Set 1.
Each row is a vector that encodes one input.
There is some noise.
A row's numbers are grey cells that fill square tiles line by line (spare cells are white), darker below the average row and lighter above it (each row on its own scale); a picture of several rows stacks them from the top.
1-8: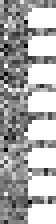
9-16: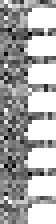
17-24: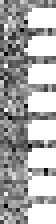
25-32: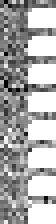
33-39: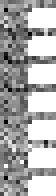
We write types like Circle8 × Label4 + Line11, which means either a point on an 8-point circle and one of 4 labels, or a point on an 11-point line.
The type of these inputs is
Bool × Bool × Bool.
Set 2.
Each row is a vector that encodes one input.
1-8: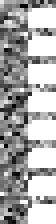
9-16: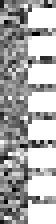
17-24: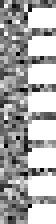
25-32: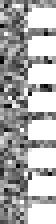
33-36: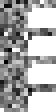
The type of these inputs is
Tree8.
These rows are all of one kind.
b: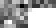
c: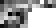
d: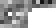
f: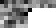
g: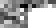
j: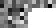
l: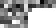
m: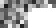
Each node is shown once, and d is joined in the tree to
m.
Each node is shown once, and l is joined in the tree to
b, g, j and m.
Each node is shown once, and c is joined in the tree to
b.
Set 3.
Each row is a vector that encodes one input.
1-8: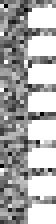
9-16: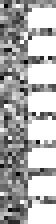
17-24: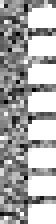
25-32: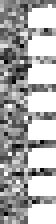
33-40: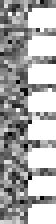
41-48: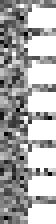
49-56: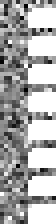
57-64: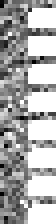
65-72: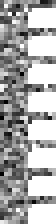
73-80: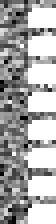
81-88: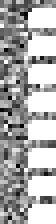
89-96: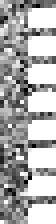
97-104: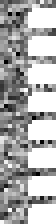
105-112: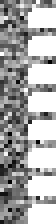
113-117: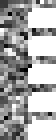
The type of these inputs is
Tree17.
